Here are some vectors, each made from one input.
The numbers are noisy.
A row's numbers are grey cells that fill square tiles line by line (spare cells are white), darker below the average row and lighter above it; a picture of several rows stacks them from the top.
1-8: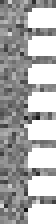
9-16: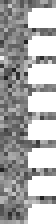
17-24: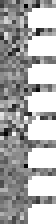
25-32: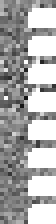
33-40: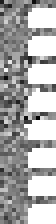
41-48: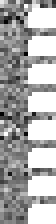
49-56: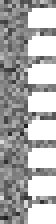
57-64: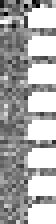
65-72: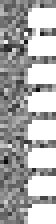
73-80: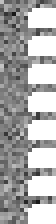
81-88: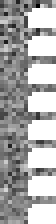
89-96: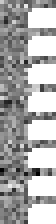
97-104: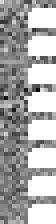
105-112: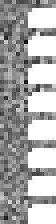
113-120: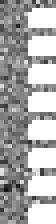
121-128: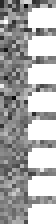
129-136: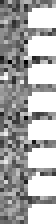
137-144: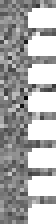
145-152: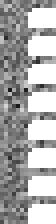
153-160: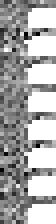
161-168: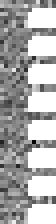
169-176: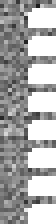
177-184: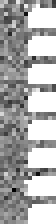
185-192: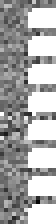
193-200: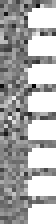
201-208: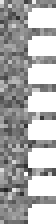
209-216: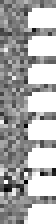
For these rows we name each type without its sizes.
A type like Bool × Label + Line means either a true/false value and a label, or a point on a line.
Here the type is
Bool × Circle + Line.
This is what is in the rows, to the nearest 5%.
About 60% of them hold a point on a circle and a true/false value. The rest hold a point on a line.
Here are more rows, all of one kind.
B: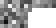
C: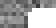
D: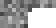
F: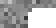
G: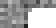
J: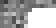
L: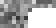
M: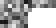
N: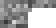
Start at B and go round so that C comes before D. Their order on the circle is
B, C, N, L, F, G, M, J, D.
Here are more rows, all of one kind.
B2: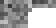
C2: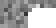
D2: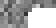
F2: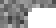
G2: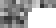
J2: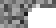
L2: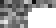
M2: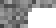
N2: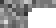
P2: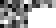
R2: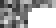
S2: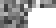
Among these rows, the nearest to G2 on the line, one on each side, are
N2 and P2.
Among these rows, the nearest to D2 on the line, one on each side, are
B2 and C2.
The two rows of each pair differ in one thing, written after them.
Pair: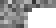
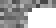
the place on the circle
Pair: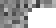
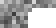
the place on the circle
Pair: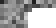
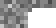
the true/false value
